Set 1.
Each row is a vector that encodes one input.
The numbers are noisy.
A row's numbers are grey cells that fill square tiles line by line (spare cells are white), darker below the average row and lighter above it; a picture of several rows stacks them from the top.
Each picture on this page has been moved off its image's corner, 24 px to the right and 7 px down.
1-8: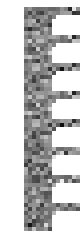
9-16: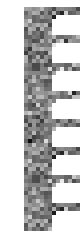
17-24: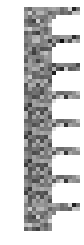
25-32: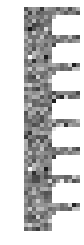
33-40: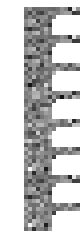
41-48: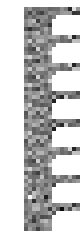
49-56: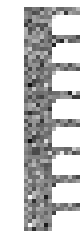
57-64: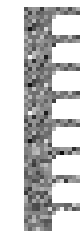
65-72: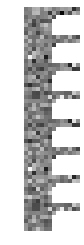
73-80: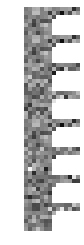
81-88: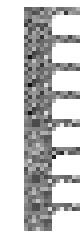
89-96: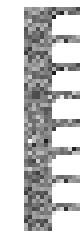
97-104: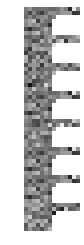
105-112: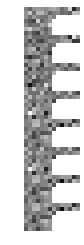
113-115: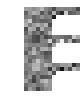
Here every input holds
three true/false values.
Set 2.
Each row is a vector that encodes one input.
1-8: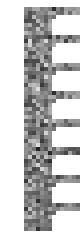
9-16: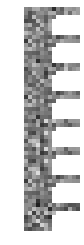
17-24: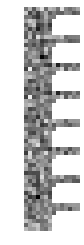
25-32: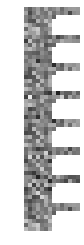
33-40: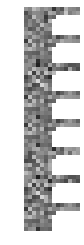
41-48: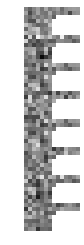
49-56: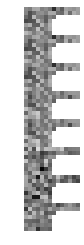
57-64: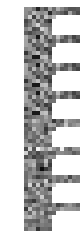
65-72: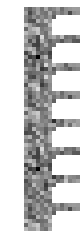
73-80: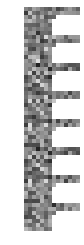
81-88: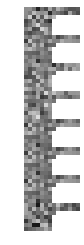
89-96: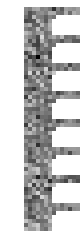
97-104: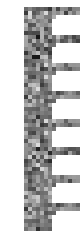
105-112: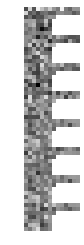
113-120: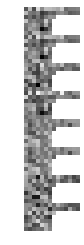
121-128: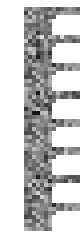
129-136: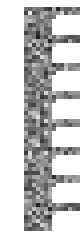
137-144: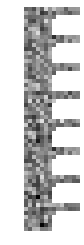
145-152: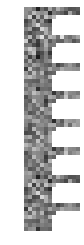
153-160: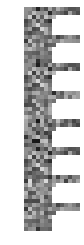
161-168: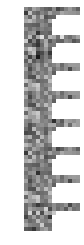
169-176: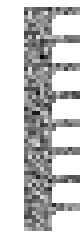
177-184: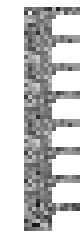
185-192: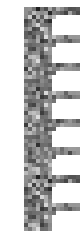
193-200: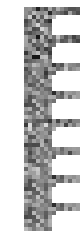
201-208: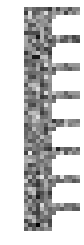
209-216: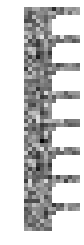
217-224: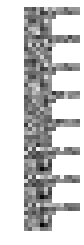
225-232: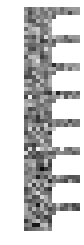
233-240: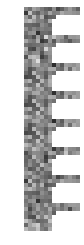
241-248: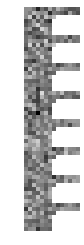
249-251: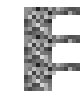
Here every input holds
a point on a 14-point circle.
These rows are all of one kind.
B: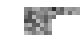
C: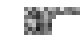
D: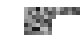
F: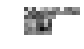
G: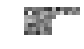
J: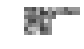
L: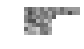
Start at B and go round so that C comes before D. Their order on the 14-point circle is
B, L, J, F, C, D, G.
